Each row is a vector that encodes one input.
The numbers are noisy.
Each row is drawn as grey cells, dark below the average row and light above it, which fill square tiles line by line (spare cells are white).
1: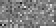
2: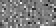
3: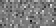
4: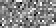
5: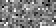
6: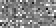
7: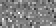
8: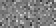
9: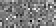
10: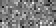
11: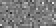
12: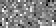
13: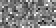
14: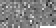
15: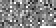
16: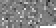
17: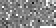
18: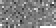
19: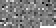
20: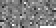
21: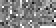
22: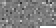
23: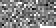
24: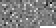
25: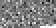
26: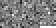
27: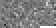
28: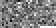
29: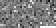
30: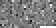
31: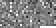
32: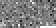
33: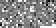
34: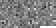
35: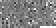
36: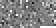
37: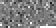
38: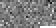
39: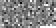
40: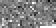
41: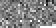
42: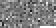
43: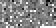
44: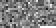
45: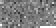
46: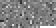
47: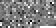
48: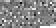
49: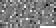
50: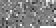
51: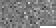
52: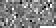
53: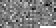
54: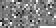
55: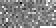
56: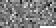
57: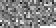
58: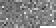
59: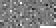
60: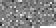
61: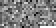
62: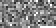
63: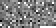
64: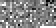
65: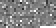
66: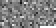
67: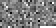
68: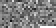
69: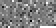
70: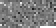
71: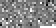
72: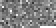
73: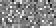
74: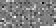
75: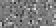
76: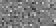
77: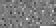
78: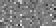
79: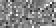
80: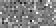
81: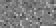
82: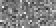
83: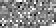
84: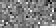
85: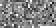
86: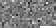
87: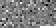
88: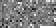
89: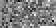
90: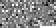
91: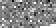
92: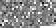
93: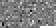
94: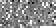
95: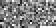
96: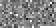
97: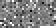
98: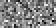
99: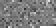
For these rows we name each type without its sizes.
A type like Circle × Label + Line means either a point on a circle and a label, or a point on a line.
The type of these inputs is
Line × (Line + Tree).
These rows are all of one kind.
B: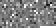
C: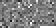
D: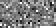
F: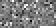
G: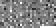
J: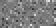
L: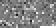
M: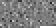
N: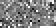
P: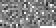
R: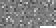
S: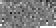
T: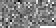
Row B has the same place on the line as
C, M, R and T.
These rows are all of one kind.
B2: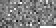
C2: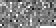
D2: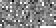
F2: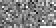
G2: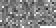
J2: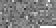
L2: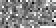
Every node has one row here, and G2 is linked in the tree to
L2.
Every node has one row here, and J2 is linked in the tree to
C2, F2 and L2.
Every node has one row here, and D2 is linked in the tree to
F2.
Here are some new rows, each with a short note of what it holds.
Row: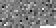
a point on each of two lines
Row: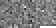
a point on a line and a node of a tree
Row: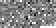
a point on each of two lines
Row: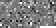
a point on a line and a node of a tree
